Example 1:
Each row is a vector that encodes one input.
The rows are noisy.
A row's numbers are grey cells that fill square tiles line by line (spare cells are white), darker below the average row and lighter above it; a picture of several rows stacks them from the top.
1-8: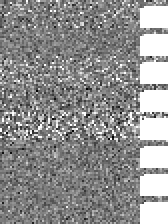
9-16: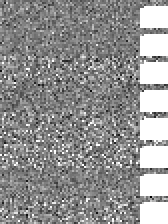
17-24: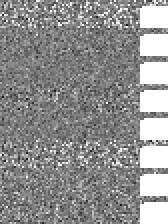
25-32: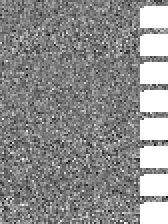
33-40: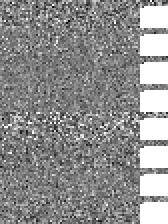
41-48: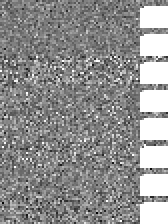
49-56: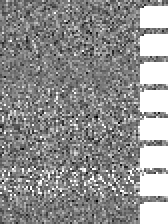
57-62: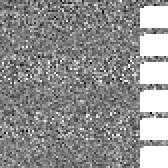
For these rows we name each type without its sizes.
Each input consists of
either a fixed value, or a node of a tree.
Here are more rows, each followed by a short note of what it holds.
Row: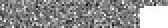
a fixed value
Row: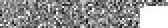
a node of a tree
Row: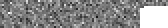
a fixed value
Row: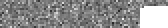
a node of a tree
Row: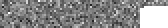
a fixed value
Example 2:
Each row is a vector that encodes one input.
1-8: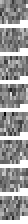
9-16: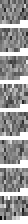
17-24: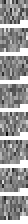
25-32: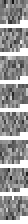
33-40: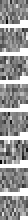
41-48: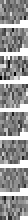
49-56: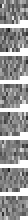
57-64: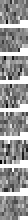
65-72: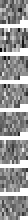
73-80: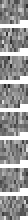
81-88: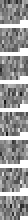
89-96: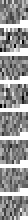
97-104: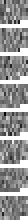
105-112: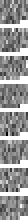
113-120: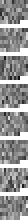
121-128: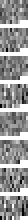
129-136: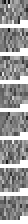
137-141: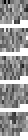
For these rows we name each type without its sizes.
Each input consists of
either a fixed value, or a node of a tree.
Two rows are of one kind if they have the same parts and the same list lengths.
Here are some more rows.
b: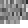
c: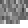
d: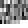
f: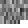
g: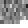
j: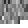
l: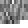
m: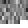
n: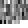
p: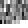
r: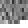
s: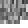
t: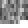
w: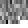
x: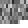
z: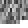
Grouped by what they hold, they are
b, c, f, g, j, l, m, r, s, t, w, x, z
d, n, p

